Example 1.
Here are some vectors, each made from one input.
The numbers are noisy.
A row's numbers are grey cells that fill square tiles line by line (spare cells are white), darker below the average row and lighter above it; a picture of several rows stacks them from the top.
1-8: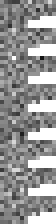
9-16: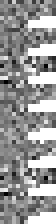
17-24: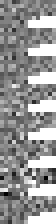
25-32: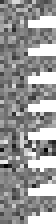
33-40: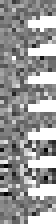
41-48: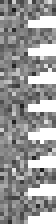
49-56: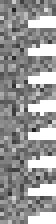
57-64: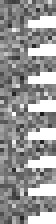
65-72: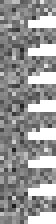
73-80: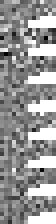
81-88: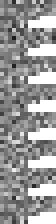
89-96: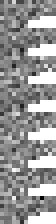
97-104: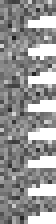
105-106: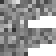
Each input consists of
a list of up to two points on a 6-point line.
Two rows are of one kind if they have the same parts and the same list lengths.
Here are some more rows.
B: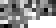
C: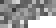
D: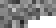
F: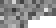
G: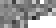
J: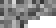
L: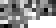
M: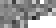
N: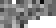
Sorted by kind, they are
B, L
C, F, J, N
D, G, M

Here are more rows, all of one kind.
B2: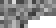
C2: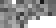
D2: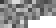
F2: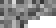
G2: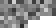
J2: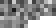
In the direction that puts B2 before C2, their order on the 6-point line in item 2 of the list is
G2, J2, B2, F2, D2, C2.
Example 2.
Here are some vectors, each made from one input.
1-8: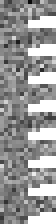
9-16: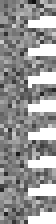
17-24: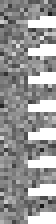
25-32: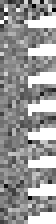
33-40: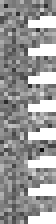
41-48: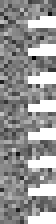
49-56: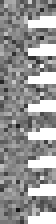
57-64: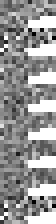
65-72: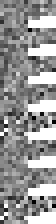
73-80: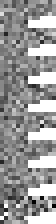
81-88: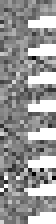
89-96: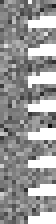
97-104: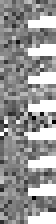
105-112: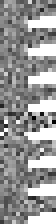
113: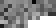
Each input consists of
a list of up to two points on an 11-point circle.
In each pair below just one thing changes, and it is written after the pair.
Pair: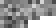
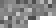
the place on the 11-point circle in item 1 of the list
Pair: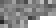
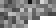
the place on the 11-point circle in item 1 of the list
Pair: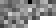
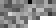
the place on the 11-point circle in item 2 of the list
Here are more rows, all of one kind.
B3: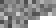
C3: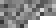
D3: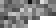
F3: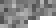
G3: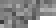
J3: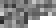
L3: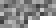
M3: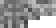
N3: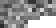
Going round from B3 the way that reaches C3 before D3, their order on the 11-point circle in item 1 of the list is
B3, J3, L3, C3, N3, D3, M3, G3, F3.
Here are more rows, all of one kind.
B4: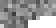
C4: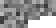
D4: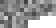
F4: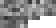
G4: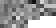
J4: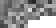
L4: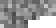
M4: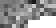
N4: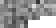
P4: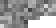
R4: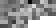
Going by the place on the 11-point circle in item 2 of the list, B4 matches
D4, L4, M4 and R4.
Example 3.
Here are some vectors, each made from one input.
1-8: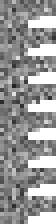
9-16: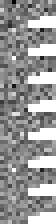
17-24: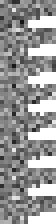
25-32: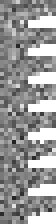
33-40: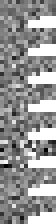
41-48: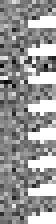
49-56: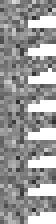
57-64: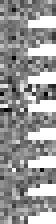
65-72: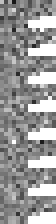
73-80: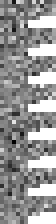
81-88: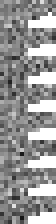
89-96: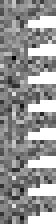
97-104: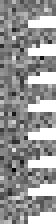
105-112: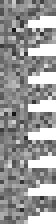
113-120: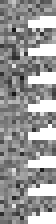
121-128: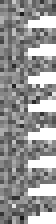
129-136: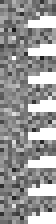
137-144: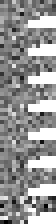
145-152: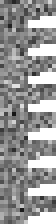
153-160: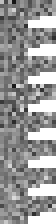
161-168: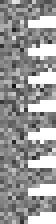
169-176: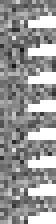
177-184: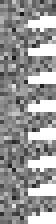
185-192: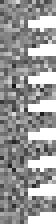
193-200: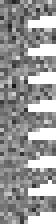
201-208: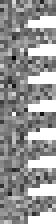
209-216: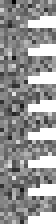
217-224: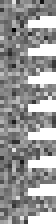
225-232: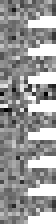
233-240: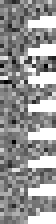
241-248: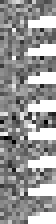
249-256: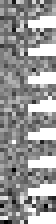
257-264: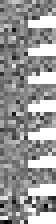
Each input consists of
a list of up to two points on a 7-point line.
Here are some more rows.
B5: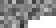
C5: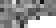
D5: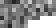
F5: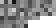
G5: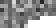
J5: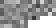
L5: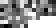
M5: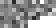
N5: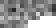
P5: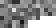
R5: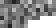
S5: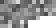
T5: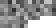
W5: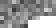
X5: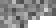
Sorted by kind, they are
B5, C5, G5, J5, N5, S5, T5, W5, X5
D5, F5, M5, P5, R5
L5

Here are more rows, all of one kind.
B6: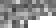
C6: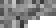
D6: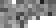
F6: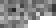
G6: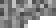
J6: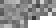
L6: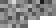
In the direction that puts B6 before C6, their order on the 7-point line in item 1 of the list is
J6, B6, L6, D6, C6, G6, F6.
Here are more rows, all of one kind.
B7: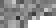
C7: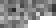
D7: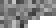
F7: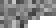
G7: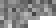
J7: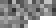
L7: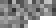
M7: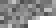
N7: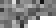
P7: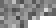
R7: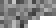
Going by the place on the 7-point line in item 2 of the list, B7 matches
D7, F7, M7 and R7.
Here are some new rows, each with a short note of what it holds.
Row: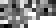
the empty list
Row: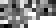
the empty list
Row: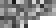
a list of one item
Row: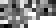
the empty list
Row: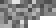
a list of two items
